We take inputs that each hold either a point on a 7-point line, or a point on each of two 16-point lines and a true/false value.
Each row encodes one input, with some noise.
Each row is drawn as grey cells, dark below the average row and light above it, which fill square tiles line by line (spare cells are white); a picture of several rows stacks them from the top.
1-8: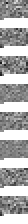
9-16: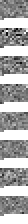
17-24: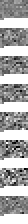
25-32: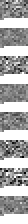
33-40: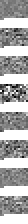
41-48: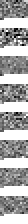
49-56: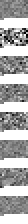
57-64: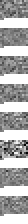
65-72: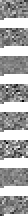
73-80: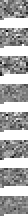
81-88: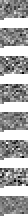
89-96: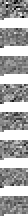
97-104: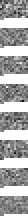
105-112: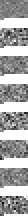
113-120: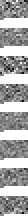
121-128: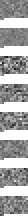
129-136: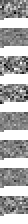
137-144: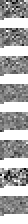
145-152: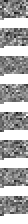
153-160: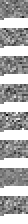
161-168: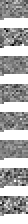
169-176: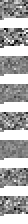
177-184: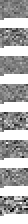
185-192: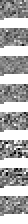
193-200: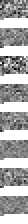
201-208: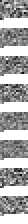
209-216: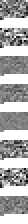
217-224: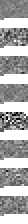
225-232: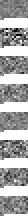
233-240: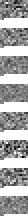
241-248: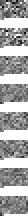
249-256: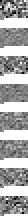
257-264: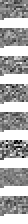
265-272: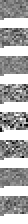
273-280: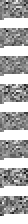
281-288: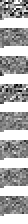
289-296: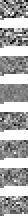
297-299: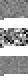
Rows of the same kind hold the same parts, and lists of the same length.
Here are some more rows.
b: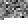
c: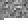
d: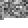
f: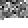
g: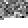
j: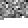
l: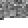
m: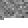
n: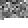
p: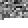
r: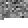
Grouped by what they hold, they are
b, c, d, f, g, j, m, n, p, r
l

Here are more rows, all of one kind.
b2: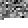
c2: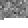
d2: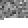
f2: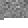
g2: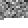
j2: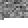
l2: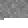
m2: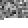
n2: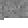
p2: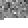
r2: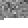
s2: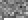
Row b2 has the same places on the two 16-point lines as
f2, g2, j2 and n2.
